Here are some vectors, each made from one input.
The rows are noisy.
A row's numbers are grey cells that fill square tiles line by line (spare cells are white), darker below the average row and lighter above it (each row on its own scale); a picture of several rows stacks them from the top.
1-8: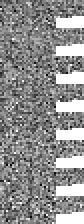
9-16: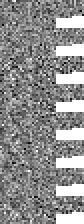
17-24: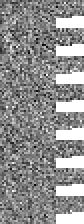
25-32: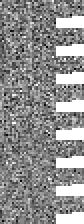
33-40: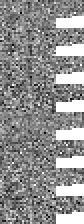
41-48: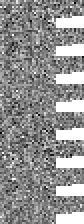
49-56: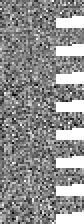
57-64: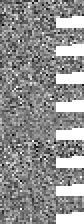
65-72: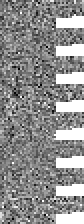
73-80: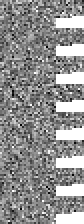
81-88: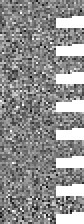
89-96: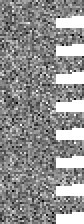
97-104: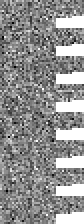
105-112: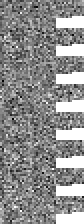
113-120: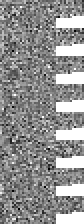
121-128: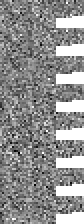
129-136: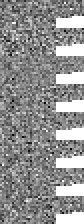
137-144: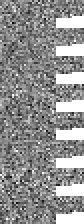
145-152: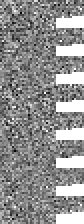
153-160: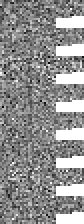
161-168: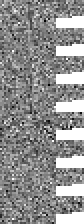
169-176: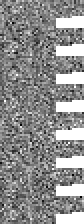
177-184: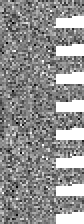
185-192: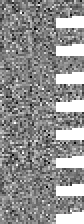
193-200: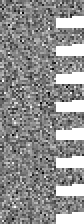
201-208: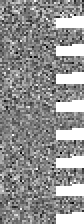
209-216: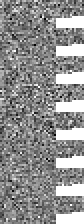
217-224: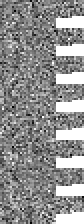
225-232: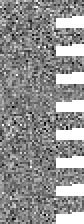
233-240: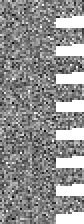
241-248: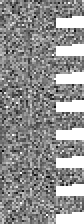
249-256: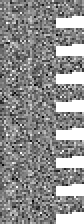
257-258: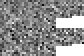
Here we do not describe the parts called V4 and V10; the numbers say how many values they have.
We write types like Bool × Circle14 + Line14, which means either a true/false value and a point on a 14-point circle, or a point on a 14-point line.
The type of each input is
Circle13 × V10 + Label11 × V4.
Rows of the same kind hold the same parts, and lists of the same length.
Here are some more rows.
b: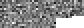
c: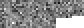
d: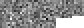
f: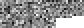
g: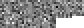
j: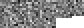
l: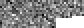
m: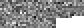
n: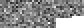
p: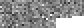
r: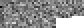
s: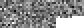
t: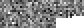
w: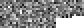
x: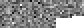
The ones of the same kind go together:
b, c, d, g, j, l, m, n, r, s, t, w, x
f, p

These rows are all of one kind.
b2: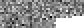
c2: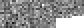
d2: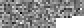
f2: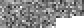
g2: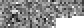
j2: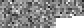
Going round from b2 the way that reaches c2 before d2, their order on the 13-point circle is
b2, c2, g2, f2, d2, j2.
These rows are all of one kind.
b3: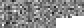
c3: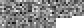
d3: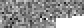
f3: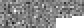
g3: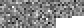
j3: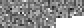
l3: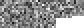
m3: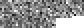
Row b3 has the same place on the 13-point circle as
c3 and m3.
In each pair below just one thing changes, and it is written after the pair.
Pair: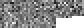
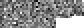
the label
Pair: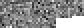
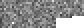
the label
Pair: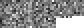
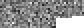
the label
